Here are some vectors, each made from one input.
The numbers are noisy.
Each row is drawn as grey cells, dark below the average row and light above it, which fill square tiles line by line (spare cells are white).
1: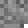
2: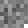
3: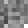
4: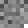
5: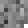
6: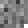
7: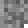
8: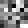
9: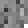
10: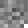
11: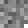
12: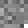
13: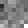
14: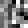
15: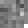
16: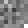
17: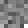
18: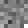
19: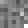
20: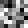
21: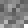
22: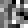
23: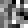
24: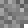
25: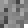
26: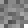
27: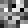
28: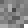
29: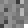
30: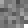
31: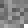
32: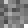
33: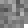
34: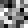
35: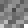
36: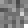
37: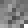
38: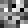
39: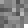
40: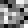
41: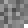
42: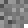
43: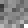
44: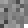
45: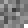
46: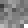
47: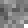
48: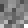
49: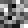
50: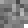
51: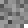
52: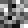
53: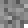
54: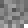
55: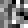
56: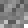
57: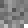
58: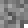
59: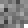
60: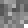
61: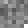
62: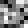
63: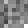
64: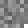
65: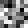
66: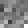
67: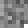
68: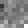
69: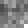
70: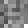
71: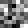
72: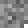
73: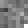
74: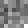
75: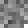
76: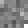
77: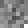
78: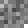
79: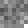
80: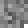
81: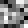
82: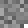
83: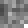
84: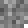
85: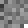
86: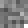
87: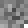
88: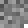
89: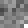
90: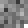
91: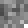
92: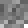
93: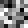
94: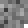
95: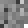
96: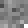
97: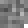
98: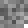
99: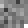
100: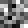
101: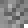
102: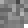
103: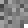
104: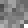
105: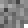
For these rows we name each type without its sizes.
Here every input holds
either a label, or four true/false values.
